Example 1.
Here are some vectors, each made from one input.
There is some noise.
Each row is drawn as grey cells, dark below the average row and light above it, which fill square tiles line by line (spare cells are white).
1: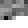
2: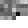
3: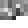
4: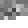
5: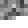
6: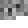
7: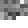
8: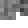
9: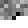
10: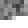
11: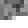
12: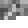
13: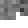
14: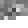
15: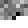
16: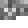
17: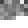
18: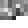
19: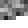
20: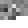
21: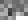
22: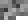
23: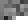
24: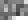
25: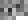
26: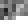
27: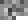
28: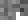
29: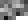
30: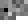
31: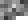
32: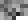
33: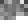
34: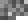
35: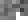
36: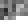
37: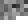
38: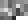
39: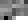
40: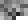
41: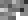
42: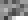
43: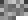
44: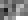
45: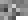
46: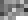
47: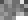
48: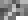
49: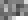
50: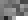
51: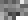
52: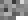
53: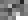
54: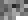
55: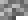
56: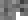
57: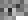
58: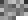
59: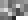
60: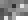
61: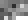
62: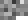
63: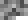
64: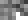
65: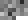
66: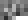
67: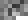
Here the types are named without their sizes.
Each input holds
two labels.
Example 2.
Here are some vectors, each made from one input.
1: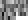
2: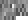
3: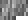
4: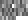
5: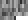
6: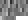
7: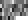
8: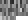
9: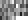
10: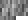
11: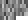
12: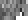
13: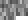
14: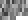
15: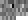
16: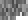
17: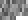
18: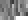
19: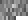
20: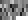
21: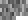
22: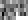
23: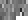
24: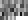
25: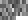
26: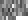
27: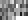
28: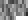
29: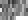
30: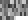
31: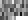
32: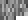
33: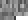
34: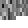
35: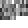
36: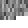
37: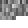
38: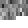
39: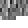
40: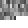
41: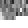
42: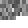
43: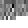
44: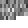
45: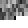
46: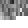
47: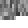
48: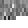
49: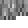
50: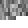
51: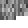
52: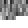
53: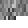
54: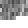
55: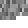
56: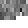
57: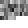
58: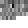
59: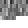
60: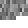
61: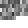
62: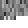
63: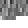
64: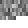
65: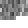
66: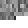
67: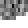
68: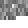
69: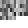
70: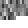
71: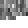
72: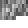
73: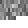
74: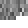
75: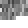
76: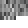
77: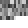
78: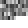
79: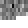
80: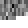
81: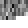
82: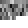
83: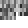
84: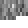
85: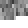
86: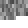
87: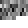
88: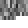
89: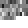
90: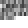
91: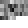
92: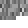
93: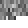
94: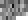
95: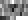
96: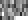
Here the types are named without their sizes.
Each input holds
either a point on a circle, or four true/false values.
